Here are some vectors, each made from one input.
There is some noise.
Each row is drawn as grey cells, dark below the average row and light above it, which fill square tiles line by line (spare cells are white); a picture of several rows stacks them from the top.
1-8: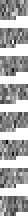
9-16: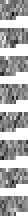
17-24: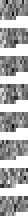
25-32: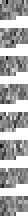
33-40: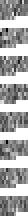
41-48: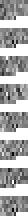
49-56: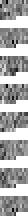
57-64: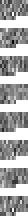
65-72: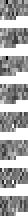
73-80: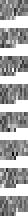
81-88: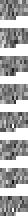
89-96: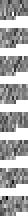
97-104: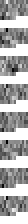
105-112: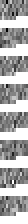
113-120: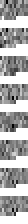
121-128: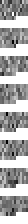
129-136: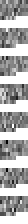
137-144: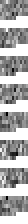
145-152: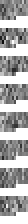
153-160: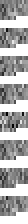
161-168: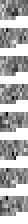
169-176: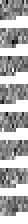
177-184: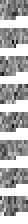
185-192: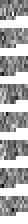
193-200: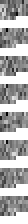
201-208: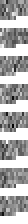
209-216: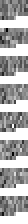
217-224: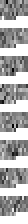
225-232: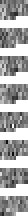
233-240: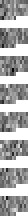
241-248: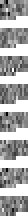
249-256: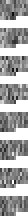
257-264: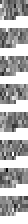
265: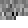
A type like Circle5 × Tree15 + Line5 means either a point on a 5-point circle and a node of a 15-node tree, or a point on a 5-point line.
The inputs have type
Bool × Line7.
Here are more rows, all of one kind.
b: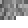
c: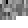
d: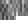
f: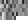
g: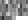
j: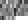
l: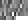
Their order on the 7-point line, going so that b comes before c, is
l, j, d, g, b, f, c.
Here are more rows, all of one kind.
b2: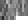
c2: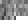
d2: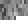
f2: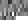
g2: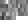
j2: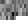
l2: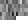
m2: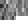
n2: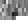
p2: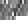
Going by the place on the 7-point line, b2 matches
j2 and m2.
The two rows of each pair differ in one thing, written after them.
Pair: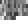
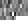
the true/false value
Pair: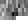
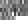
the true/false value
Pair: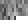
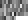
the place on the 7-point line
